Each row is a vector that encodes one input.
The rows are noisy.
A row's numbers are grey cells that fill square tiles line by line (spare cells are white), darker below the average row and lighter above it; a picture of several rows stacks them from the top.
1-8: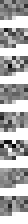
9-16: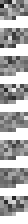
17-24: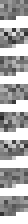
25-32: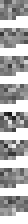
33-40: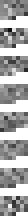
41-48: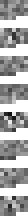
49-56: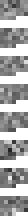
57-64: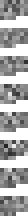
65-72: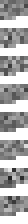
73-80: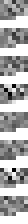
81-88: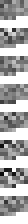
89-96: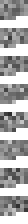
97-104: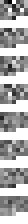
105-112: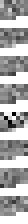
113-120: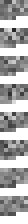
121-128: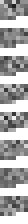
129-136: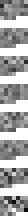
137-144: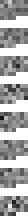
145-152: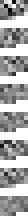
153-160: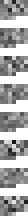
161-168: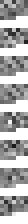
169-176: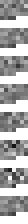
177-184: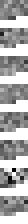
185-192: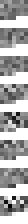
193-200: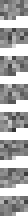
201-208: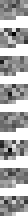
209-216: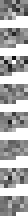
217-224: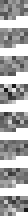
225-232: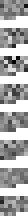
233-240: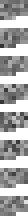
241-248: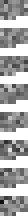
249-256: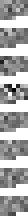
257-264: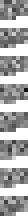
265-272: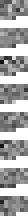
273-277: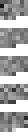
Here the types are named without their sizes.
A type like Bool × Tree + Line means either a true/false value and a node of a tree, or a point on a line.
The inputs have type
Bool × Bool × Bool × (Circle + Line).
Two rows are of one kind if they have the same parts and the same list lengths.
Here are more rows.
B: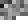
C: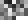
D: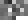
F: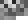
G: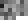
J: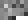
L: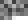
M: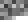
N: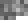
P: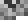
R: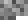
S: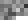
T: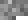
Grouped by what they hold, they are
B, C, D, G, N, P, S
F, J, L, M, R, T

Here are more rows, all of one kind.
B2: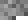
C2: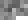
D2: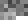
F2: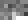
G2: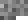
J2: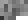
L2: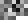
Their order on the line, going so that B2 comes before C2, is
B2, G2, J2, L2, C2, D2, F2.
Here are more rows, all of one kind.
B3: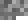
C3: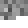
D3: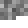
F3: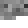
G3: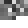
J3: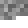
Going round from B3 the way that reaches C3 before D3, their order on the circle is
B3, G3, F3, J3, C3, D3.
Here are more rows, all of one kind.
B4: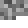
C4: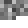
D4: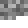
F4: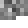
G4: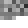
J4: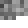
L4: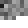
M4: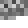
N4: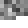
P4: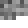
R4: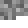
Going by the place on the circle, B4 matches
C4, D4 and R4.
